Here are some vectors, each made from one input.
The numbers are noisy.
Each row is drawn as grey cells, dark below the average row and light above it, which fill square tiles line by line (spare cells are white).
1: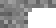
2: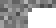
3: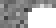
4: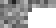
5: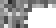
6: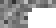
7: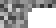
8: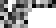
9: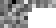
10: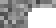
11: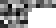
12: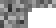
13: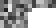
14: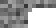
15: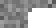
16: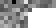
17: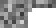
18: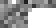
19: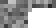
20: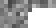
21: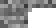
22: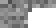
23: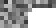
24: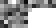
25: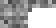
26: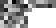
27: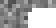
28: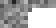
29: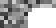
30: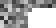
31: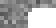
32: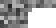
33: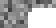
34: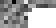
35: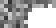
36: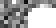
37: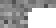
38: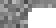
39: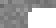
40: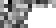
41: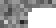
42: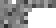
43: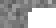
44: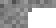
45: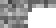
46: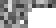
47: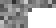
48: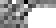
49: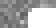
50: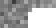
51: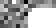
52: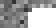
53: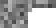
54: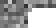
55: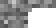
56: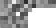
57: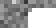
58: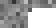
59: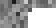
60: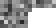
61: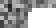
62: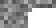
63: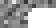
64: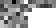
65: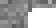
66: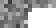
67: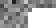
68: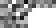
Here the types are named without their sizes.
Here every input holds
either a fixed value, or a node of a tree and a true/false value.
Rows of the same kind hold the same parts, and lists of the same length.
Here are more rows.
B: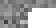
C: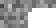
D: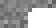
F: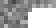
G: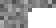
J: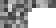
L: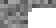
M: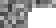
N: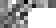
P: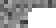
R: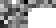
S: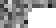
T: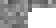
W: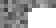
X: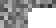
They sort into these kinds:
B, C, D, F, G, L, M, N, P, R, S, T, X
J, W

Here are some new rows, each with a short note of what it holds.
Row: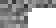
a node of a tree and a true/false value
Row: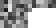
a fixed value
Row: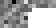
a node of a tree and a true/false value
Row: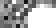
a fixed value
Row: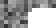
a fixed value
